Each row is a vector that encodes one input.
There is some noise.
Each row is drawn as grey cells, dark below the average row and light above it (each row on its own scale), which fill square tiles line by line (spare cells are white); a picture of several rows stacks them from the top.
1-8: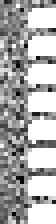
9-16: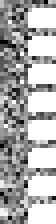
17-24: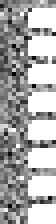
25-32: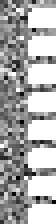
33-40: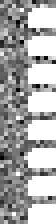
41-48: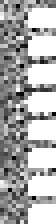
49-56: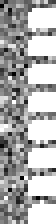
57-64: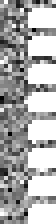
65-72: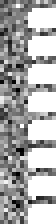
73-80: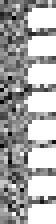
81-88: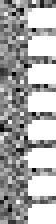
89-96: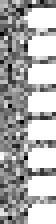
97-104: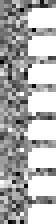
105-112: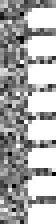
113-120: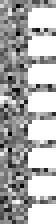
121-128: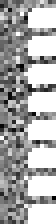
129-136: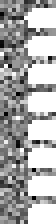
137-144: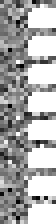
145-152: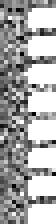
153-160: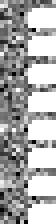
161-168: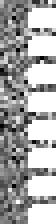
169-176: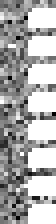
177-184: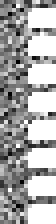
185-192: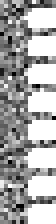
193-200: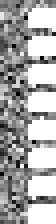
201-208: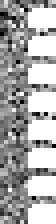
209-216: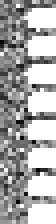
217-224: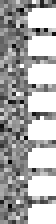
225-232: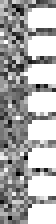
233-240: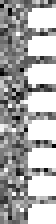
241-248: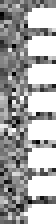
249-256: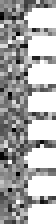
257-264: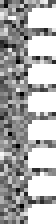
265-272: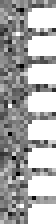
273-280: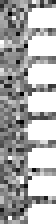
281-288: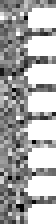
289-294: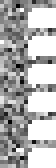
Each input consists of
either a point on a 17-point circle, or a node of an 18-node tree and a true/false value.
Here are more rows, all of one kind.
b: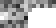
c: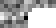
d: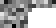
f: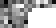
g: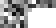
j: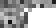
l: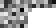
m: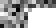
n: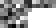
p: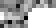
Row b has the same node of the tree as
d, f and g.
